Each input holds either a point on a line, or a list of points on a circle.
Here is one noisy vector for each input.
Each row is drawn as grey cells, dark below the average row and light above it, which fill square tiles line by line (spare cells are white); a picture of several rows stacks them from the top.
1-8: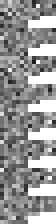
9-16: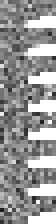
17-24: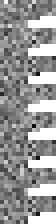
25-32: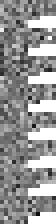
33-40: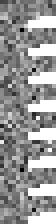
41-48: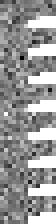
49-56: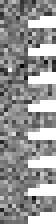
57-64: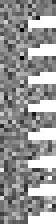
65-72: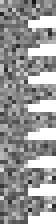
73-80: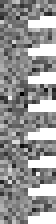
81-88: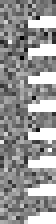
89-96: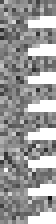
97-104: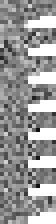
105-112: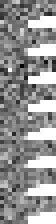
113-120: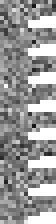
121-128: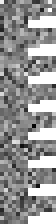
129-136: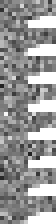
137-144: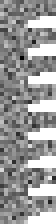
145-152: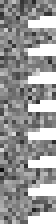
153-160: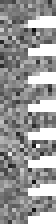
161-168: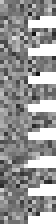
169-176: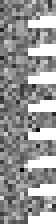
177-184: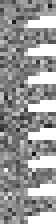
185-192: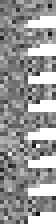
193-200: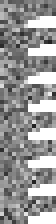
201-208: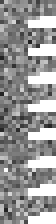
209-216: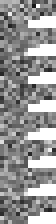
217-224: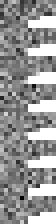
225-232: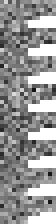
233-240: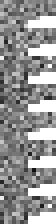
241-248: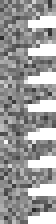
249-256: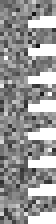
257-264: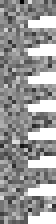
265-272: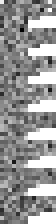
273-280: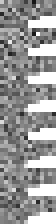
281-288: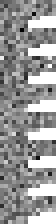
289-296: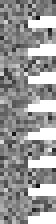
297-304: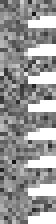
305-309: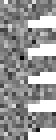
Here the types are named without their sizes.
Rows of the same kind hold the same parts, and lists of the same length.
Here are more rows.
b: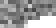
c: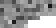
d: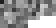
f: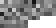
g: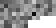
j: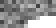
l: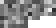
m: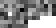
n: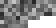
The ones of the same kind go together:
b
c, d, g, j
f, l, n
m

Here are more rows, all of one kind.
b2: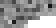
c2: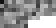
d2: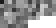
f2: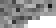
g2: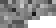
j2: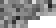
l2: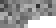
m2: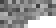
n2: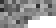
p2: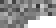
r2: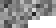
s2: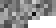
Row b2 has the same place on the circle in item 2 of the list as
d2, j2 and p2.
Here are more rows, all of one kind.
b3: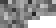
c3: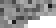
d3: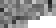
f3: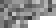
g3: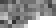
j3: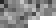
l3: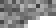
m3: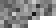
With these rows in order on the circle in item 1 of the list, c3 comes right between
d3 and g3.
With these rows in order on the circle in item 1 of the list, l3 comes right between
g3 and j3.
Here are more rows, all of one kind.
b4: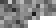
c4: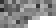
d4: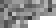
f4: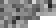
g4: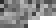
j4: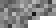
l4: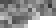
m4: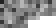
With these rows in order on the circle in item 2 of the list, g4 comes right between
c4 and l4.
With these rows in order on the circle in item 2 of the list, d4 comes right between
f4 and j4.
